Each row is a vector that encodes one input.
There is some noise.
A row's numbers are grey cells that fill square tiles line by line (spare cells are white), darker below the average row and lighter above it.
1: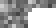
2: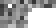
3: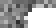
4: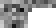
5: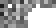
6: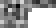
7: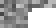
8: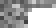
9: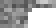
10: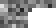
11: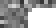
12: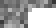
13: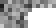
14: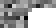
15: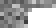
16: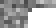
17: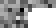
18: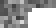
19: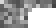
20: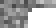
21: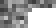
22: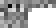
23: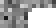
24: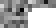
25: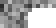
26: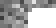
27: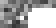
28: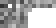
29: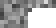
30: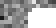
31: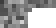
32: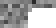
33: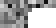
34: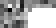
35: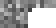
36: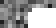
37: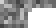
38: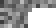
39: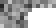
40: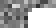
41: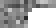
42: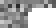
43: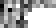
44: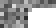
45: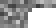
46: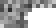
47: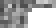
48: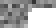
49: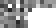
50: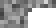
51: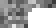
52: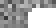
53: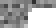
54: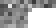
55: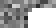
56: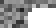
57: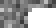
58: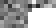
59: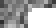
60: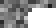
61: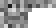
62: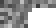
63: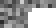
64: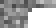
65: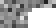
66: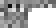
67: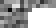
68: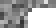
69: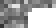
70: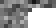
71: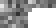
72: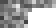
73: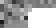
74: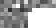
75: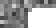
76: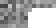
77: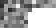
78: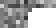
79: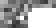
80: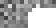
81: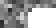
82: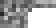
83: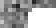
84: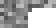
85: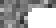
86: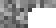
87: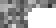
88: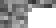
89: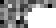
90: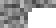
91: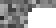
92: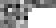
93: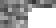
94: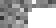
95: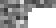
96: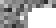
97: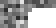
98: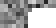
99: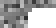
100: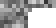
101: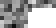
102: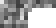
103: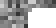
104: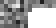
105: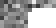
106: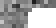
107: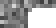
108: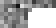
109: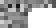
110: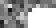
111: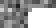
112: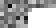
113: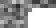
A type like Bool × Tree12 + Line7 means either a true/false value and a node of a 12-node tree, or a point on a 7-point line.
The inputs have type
Circle13 × Label10.
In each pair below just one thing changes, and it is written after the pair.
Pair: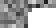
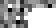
the place on the 13-point circle
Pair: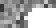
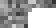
the label
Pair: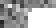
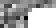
the label
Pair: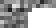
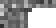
the place on the 13-point circle
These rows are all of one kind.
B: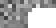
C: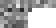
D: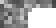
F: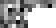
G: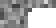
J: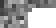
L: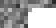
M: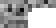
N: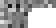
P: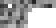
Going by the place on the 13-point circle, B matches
D, G and L.
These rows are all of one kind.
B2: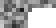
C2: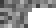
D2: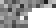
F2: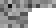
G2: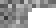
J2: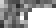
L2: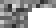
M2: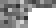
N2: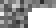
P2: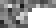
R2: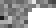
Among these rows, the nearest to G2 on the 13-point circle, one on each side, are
M2 and R2.
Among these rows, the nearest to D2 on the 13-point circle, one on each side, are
C2 and L2.
